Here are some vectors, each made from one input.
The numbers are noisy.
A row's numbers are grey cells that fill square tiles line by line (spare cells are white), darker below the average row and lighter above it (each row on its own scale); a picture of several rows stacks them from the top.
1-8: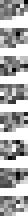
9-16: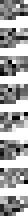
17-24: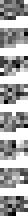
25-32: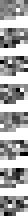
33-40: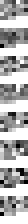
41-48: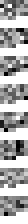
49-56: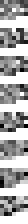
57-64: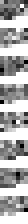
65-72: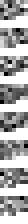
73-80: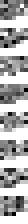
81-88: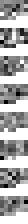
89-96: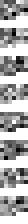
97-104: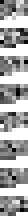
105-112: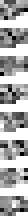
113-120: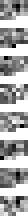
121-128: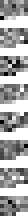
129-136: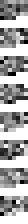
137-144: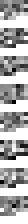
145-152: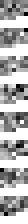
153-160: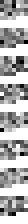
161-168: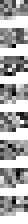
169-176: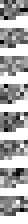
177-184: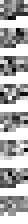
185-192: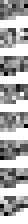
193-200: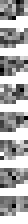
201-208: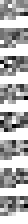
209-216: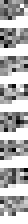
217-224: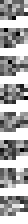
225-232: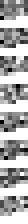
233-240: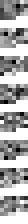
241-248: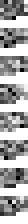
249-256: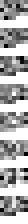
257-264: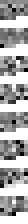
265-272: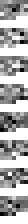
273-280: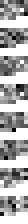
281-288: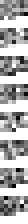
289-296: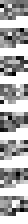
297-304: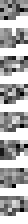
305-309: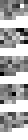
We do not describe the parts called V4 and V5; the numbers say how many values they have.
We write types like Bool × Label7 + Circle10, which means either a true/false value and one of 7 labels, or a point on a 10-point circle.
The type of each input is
Bool × (Tree7 + V5) × V4.
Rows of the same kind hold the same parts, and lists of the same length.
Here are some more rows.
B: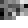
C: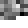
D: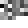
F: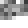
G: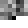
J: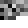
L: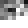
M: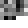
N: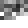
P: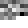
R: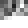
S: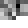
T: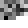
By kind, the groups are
B, F, J, L, N, R, T
C, D, G, M, P, S

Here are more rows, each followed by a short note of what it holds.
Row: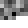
a node of a 7-node tree, a true/false value and a value of V4
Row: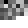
a node of a 7-node tree, a true/false value and a value of V4
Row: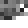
a node of a 7-node tree, a true/false value and a value of V4
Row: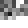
a node of a 7-node tree, a true/false value and a value of V4
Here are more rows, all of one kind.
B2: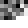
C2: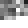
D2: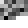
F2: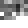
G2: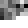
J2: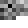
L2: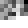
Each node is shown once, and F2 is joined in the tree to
G2 and J2.
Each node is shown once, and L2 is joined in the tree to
D2.
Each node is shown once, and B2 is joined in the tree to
C2.
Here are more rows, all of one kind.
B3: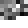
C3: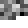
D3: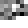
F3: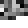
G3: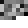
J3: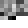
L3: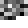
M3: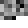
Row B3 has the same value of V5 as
C3 and D3.
